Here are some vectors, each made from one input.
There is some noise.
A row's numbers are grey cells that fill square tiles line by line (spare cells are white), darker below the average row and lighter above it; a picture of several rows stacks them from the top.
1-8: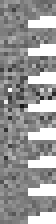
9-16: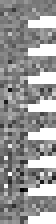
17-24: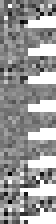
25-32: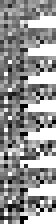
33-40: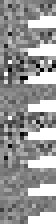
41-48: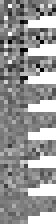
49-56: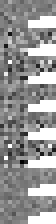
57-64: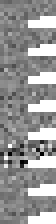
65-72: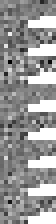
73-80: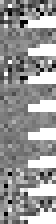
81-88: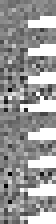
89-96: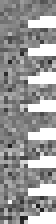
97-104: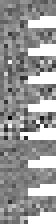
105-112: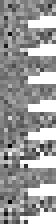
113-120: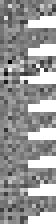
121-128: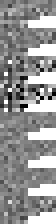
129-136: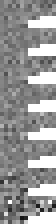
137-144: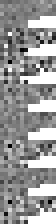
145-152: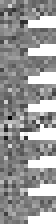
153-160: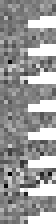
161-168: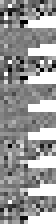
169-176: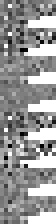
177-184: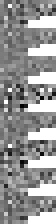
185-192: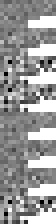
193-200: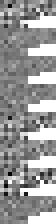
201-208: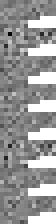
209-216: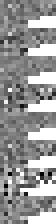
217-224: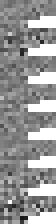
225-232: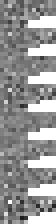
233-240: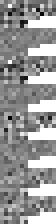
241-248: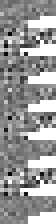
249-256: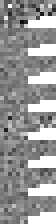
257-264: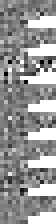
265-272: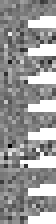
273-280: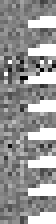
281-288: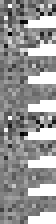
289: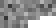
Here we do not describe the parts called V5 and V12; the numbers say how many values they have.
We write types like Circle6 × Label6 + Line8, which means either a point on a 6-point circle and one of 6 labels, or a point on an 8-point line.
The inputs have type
Bool × Circle9 × Tree9 × V5 + V12.
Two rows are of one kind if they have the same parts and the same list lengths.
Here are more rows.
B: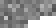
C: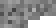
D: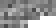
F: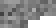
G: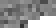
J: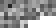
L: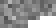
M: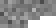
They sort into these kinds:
B, D, J
C, F, G, L, M

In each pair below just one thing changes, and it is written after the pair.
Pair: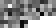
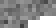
the true/false value
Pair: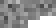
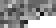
the true/false value
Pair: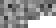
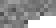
the value of V5
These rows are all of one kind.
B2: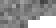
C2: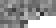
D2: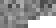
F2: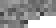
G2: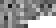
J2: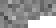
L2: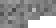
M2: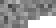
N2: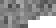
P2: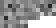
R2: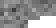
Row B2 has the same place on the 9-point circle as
D2 and F2.
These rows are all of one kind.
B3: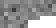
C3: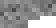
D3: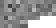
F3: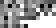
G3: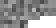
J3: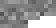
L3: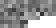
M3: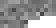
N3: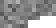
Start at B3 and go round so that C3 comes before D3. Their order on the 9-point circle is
B3, L3, C3, J3, F3, M3, N3, G3, D3.
